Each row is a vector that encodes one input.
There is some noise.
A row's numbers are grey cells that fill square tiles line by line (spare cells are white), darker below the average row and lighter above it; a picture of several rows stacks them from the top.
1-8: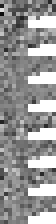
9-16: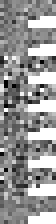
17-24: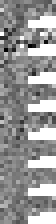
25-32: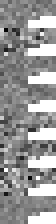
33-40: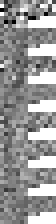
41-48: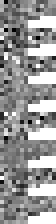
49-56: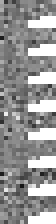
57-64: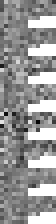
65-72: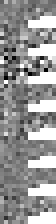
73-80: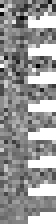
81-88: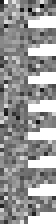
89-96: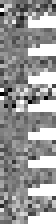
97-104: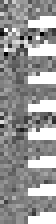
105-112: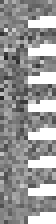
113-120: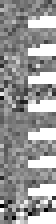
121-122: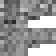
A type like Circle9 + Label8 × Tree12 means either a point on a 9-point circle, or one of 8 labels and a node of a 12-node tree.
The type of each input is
Label11 × (Label11 + Line7).
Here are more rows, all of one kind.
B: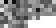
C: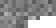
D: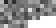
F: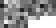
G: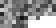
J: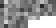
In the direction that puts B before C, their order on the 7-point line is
B, D, J, C, G, F.
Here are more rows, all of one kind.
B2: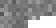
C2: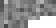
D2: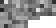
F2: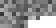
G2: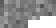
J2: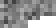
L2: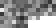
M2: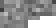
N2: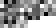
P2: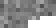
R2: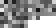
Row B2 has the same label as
G2 and L2.
